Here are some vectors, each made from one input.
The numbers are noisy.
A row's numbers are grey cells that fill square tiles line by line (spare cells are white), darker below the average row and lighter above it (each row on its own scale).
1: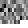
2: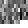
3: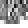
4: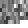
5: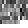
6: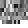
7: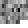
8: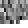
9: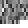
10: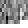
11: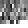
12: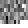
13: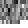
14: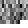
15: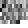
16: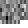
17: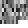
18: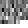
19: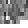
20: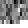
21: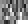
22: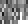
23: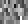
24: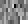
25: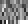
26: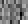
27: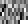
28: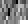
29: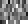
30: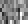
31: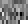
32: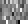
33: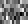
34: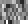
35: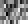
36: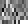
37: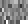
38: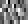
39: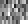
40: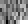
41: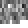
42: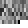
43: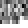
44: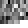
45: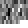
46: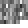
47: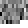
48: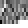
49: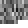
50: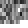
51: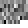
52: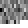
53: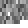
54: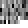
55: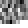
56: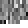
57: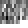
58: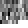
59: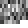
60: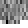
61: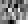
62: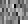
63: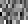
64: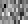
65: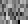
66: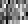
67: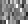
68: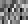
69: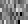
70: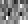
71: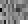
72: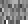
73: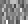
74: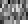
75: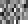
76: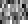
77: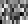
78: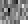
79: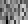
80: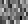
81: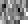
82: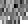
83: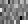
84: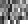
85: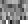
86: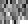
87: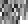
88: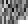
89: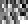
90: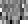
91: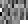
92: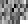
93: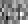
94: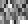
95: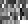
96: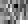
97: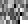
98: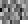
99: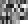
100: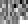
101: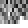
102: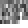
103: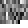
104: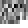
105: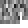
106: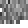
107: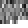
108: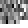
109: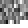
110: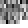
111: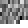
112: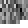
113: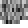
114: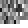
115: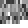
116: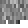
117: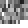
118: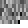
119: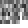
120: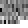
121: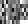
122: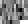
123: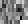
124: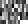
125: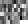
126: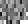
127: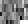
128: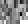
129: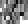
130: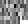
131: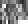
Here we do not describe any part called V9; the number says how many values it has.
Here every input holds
one of 7 labels, together with either a point on a 4-point line, or a value of V9.
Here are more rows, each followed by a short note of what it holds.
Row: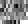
one of 7 labels and a value of V9
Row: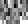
one of 7 labels and a value of V9
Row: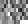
one of 7 labels and a value of V9
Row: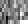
one of 7 labels and a point on a 4-point line
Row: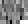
one of 7 labels and a value of V9
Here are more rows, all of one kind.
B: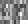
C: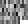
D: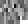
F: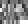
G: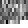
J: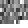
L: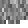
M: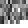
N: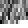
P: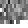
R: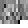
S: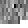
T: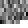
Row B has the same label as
C, D and S.
